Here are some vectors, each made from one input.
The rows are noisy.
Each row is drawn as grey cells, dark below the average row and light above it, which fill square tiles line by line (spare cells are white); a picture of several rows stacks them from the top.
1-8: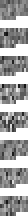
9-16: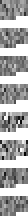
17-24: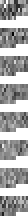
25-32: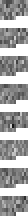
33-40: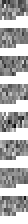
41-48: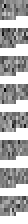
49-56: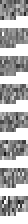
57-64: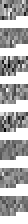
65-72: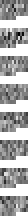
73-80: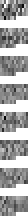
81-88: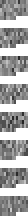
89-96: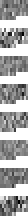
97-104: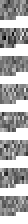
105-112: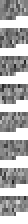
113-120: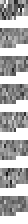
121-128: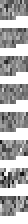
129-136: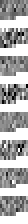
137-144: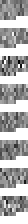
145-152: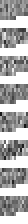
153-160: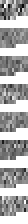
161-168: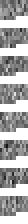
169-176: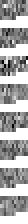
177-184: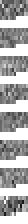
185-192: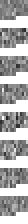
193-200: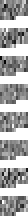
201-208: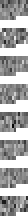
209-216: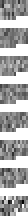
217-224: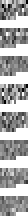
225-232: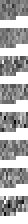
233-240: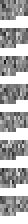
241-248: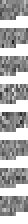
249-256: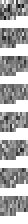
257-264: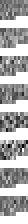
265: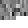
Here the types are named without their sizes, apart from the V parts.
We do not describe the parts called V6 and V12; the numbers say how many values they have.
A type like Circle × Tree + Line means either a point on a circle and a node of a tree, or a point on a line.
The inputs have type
(Bool × Bool × Bool + V6) × V12 + Line.
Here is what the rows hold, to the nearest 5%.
About 10% of them hold a point on a line. The rest hold a value of V12, together with either three true/false values, or a value of V6.
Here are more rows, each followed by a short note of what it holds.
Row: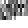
a point on a line
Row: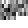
a point on a line
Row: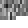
a value of V6 and a value of V12
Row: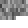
a value of V6 and a value of V12
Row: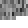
a value of V6 and a value of V12
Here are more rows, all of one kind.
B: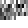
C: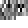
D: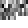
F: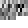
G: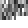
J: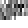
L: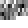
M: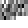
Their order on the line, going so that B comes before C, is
L, D, B, M, J, G, C, F.
